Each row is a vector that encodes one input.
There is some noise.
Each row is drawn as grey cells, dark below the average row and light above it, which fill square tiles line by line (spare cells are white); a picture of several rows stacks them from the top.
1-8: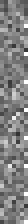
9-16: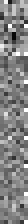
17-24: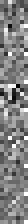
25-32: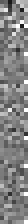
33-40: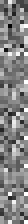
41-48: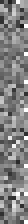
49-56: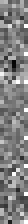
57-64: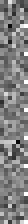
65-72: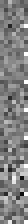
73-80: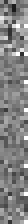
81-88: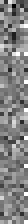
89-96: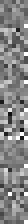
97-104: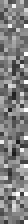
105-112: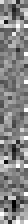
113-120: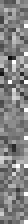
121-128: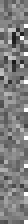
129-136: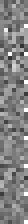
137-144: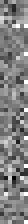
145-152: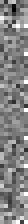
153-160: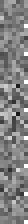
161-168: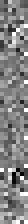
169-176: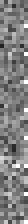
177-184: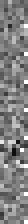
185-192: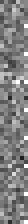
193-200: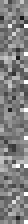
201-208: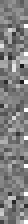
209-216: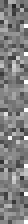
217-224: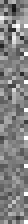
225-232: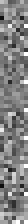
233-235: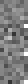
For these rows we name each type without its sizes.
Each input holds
a true/false value, together with either a fixed value, or a node of a tree.
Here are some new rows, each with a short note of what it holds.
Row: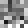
a true/false value
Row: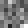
a node of a tree and a true/false value
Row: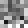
a true/false value
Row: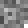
a node of a tree and a true/false value
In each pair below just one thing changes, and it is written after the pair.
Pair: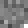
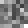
the true/false value
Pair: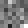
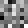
the true/false value
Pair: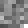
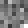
the node of the tree
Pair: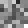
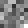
the true/false value
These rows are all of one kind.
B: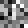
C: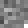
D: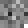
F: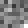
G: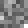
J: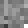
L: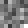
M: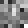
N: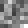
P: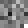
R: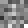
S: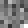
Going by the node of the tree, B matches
D and P.
